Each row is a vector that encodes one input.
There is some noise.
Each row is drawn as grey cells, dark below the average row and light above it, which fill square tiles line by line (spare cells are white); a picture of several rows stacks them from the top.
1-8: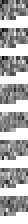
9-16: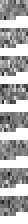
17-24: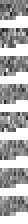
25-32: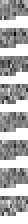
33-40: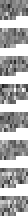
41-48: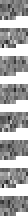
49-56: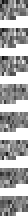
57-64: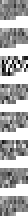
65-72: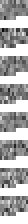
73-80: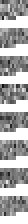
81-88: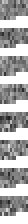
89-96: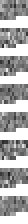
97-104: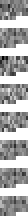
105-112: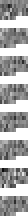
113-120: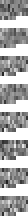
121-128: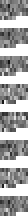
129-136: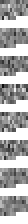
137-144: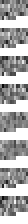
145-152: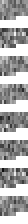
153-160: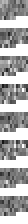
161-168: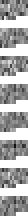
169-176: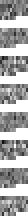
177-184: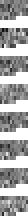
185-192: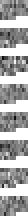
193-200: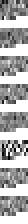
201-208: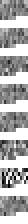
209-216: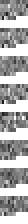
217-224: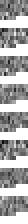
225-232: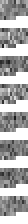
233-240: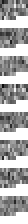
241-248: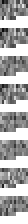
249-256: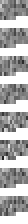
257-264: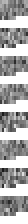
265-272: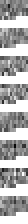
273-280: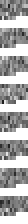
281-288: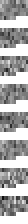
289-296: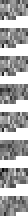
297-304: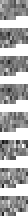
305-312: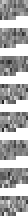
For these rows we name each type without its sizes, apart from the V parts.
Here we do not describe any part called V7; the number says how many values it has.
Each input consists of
a list of items, each a true/false value and a value of V7.
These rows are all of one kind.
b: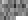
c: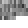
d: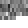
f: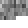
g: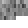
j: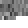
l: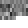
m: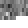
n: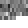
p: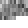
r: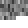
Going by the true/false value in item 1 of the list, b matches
c, f, g and p.
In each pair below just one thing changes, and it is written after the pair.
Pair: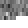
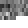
the value of V7 in item 1 of the list
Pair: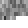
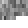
the value of V7 in item 2 of the list
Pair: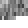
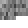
the true/false value in item 2 of the list
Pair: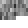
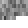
the true/false value in item 2 of the list
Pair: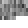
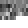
the true/false value in item 1 of the list
